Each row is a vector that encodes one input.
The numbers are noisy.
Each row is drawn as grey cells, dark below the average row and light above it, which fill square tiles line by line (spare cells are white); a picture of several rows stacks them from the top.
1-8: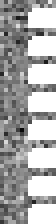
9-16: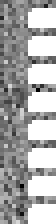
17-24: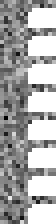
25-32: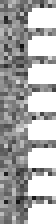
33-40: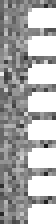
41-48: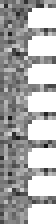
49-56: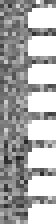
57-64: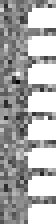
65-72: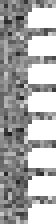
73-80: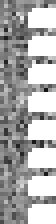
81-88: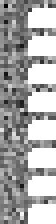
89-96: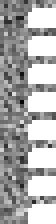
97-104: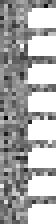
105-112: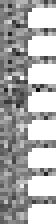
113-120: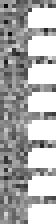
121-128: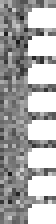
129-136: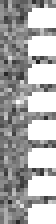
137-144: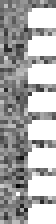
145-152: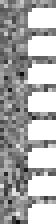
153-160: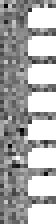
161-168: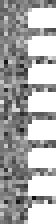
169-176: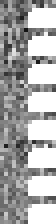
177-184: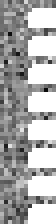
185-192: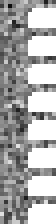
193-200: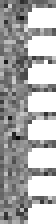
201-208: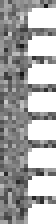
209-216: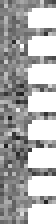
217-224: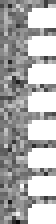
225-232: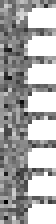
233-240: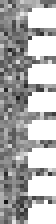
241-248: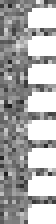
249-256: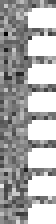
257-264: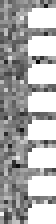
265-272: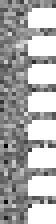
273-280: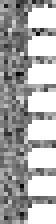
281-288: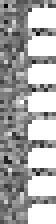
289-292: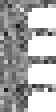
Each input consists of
either one of 12 labels, or a node of a 13-node tree.
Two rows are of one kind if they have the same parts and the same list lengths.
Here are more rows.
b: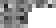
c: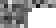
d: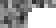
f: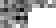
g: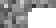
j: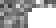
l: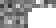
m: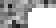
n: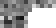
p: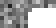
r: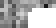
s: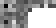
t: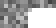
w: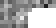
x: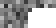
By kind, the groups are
b, c, d, f, n, s, x
g, j, l, m, p, r, t, w

